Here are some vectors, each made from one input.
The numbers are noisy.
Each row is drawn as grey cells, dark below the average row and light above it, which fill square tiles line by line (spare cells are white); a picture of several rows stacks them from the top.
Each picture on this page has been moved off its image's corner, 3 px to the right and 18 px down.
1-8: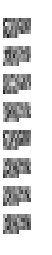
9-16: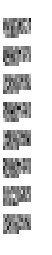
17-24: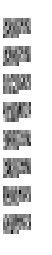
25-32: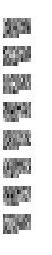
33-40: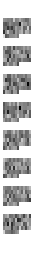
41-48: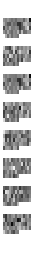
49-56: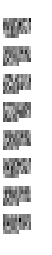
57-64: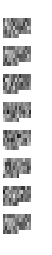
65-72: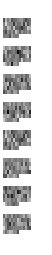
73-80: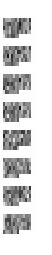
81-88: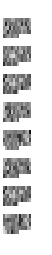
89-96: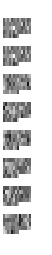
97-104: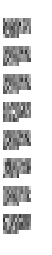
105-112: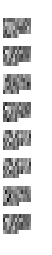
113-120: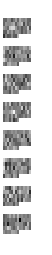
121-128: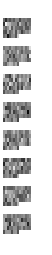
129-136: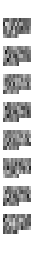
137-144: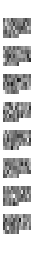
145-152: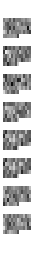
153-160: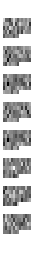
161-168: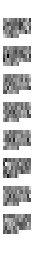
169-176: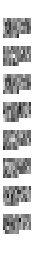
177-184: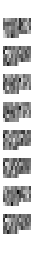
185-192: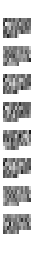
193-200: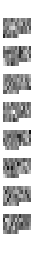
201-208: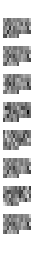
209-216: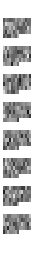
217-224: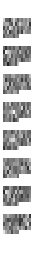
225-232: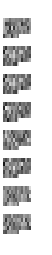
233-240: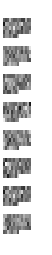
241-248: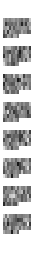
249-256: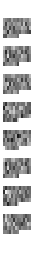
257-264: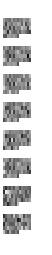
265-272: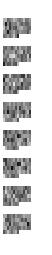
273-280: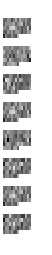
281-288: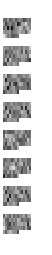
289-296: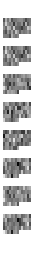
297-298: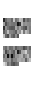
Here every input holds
either a point on a 17-point circle, or a fixed value, or a point on a 7-point line and a point on a 10-point line, or three true/false values.
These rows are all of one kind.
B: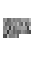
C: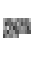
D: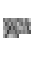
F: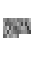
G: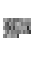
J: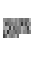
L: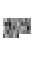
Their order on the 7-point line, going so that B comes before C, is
D, G, B, F, J, C, L.
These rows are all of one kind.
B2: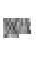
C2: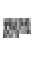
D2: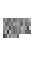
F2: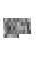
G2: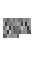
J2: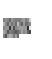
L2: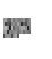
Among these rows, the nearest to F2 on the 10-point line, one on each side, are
J2 and L2.
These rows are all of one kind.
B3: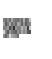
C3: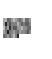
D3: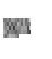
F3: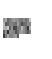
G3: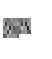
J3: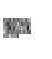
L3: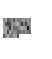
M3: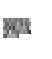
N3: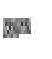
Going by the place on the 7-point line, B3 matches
D3 and J3.
